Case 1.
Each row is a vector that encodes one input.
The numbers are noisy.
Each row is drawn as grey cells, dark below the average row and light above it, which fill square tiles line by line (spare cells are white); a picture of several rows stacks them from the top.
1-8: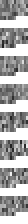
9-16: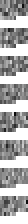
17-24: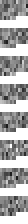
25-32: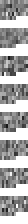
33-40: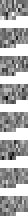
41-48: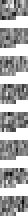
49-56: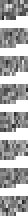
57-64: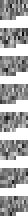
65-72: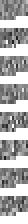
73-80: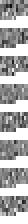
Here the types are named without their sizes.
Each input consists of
either a point on each of two lines, or a node of a tree.
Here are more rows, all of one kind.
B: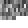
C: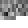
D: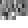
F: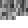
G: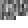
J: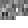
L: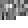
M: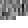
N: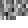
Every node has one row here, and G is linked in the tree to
B, L and M.
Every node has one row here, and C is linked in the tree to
D.
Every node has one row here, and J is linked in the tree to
F.
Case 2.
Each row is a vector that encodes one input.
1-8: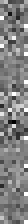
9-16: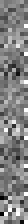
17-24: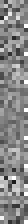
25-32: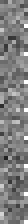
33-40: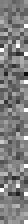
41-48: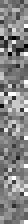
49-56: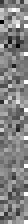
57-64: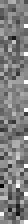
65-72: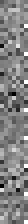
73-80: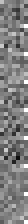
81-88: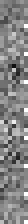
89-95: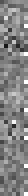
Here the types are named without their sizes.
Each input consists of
a node of a tree, together with either a fixed value, or four true/false values.
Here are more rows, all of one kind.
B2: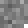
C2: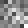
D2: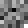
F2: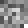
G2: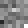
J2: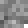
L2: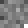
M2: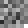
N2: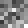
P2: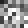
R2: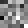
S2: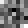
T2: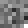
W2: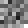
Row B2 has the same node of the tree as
D2, F2, S2 and W2.
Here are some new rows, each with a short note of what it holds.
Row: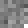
a node of a tree and four true/false values
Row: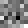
a node of a tree and four true/false values
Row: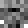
a node of a tree
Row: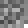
a node of a tree and four true/false values
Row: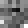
a node of a tree
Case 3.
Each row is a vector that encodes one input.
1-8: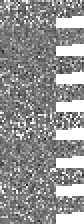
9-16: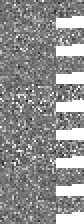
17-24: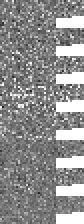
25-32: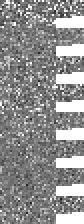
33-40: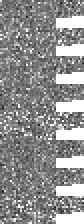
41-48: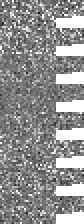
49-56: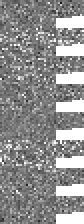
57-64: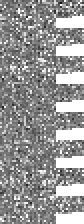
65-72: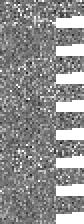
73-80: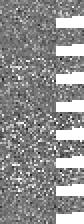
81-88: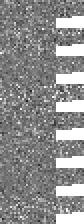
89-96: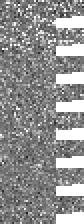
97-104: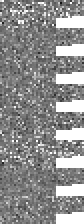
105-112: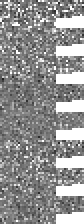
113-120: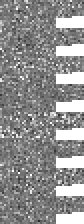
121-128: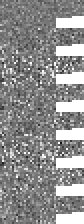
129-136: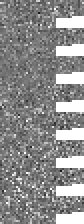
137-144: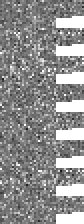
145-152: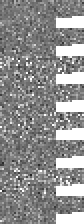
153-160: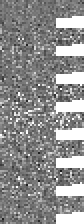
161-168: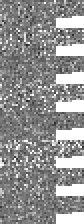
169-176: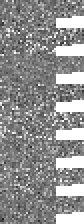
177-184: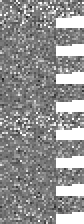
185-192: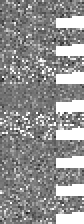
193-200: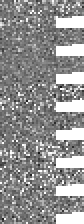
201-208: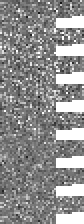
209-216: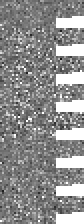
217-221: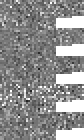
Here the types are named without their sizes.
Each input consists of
either a label, or three true/false values.
